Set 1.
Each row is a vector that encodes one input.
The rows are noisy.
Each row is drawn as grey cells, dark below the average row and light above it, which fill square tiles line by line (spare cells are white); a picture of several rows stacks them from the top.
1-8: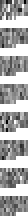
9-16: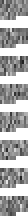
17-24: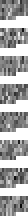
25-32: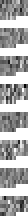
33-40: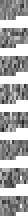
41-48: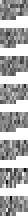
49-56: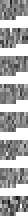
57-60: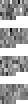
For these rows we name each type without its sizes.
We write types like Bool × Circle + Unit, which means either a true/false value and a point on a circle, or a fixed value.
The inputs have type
List(Line).
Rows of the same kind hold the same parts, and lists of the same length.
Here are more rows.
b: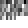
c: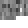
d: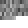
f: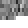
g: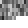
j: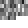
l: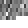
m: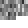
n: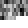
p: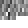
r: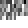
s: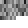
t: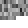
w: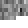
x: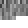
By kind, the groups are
b, r
c, d, f, s
g, j, l, m, n, p, t, w, x

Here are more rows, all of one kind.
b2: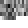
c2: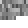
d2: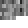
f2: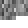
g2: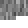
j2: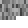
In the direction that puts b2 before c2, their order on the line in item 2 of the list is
b2, g2, d2, j2, c2, f2.
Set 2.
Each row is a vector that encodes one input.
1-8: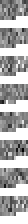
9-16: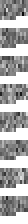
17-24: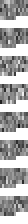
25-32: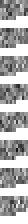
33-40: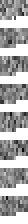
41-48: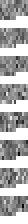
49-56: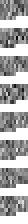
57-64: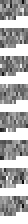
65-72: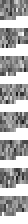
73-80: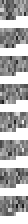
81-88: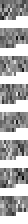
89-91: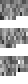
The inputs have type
Line9 + Line10.
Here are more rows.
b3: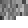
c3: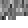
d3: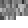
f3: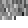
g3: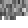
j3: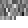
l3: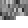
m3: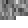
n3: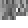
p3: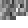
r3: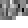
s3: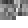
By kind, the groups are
b3, c3, d3, m3, n3, p3, s3
f3, g3, j3, l3, r3

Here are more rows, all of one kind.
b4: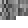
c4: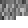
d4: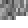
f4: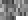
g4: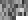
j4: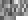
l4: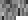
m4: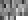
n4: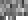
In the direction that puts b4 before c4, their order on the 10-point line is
l4, b4, f4, d4, j4, g4, c4, m4, n4.
